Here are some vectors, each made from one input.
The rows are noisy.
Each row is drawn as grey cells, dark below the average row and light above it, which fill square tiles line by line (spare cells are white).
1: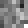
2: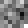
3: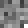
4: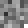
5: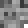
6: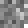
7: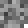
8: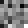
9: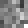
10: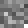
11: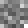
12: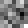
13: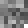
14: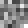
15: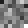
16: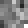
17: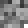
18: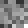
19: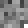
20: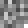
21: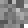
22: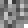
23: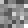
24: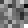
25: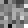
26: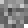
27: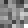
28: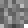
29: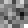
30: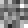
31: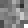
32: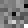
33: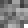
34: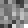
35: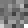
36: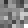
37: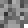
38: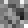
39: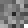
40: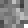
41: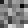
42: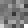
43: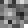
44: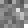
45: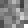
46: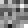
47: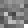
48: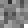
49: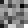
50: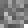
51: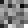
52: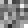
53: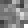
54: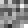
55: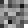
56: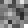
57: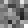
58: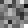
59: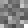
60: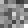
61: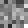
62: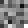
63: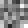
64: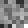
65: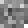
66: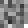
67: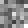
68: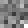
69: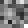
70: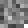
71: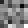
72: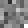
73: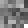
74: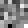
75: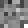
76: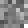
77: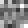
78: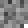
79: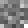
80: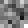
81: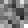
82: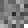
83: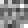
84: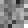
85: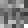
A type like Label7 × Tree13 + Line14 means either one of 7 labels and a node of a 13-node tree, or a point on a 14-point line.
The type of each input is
Bool × Line4 × Tree9.
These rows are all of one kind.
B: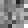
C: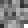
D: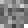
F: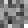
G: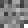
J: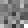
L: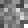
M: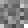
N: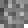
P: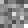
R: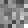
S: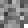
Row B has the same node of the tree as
F, J and M.
